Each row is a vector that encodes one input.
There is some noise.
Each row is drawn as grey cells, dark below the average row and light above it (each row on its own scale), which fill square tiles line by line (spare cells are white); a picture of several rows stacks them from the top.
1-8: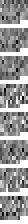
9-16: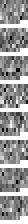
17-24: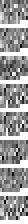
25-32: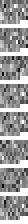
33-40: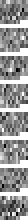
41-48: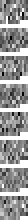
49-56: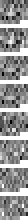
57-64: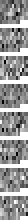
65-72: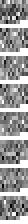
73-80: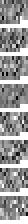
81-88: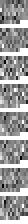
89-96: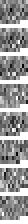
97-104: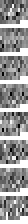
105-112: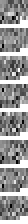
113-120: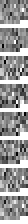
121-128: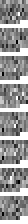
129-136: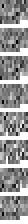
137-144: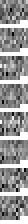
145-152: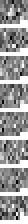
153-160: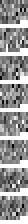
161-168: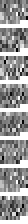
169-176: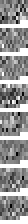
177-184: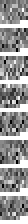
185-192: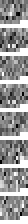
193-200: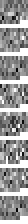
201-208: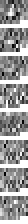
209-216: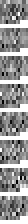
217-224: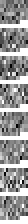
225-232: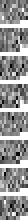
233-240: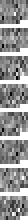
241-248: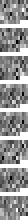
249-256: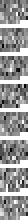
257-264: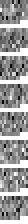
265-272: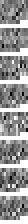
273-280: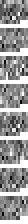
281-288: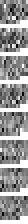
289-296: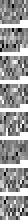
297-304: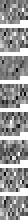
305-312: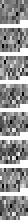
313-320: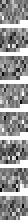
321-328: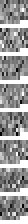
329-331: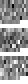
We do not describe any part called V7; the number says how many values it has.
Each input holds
either a true/false value and a value of V7, or a list of up to two points on a 12-point line.
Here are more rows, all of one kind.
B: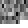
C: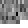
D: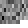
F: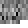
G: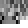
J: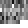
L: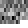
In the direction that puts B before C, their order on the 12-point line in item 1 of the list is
F, J, L, D, G, B, C.
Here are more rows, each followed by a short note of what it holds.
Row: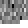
the empty list
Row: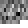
a list of two items
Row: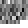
a true/false value and a value of V7
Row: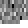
the empty list
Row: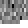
the empty list
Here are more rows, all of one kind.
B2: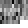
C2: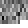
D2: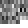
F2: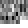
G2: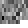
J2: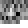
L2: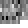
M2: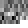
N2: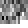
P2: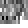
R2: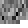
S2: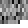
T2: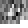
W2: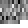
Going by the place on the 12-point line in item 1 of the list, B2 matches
L2, S2 and W2.
